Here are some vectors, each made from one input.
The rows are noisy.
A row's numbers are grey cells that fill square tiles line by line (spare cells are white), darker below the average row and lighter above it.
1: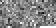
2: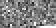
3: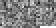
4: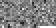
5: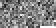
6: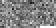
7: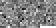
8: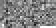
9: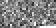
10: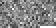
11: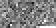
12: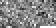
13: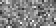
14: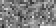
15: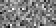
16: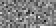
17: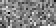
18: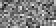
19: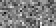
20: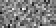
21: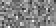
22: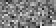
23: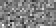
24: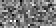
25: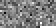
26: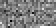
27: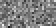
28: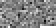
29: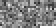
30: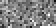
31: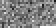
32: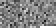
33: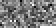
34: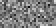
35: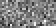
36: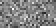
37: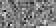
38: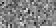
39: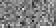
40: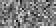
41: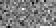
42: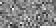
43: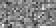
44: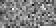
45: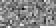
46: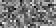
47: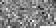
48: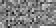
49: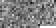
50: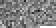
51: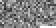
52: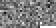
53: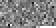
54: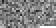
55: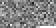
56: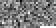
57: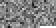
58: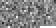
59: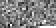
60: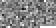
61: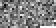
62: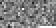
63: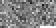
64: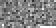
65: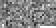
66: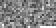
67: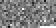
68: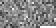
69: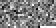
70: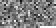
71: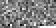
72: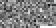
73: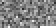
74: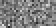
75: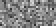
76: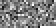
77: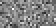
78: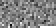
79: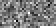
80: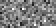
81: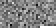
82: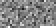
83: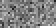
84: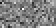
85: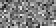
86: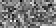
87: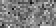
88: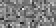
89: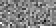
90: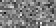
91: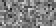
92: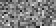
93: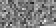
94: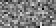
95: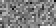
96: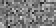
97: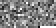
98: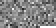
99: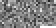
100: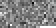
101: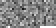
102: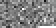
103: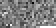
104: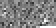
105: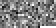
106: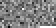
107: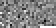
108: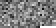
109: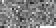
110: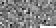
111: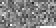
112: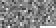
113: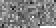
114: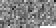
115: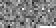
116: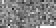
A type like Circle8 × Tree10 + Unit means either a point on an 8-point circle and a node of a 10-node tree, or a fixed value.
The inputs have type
(Bool × Bool × Bool + Unit) × Circle6 + Line8.
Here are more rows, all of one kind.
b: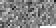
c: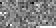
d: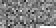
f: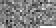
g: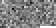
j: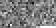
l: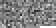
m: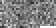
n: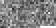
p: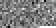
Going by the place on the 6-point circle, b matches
g, m and n.
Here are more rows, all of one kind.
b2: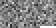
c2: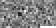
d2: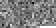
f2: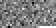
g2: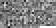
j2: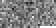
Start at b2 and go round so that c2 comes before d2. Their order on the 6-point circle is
b2, c2, j2, d2, f2, g2.
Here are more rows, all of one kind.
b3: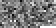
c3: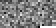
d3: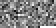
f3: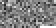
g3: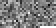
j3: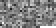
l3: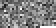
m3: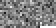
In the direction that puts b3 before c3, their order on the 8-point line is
b3, g3, f3, j3, m3, c3, l3, d3.
